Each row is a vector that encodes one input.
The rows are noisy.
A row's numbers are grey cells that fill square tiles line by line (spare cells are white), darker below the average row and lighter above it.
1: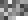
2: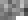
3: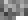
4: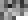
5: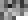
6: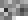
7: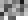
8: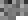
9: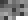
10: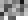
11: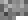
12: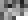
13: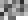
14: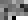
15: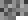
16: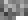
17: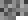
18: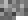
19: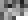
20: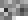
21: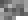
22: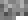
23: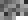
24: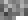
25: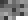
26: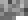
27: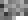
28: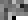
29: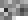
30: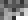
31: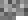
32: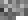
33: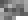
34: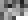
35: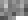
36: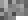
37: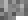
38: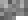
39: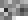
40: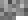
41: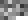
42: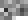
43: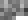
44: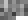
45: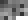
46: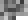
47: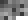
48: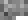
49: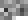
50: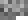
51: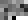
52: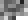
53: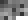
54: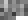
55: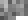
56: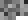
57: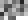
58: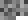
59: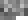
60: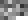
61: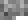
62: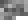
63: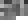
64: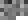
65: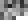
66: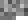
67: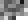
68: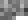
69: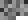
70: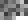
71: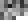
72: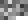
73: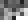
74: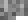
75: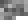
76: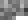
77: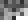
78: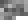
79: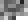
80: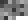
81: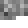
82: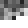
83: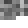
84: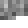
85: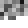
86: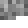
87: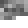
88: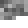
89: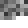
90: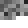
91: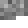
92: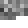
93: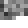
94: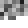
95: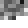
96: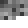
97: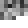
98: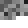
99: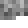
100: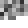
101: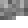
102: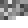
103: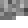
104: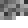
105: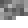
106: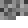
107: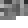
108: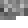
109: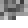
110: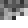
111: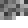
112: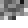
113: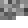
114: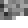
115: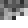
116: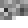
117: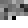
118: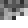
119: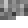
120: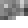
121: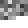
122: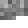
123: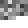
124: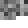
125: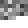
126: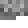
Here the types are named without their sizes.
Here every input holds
either three true/false values, or a list of points on a line.
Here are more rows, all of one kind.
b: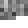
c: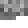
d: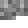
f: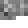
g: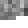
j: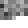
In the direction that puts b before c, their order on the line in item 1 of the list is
b, d, g, c, f, j.
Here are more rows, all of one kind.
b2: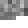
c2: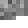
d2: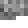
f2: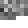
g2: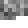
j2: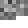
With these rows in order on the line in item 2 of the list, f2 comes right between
g2 and j2.
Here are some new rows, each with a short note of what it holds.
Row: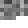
a list of one item
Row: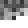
three true/false values
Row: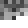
three true/false values
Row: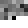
the empty list
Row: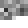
three true/false values
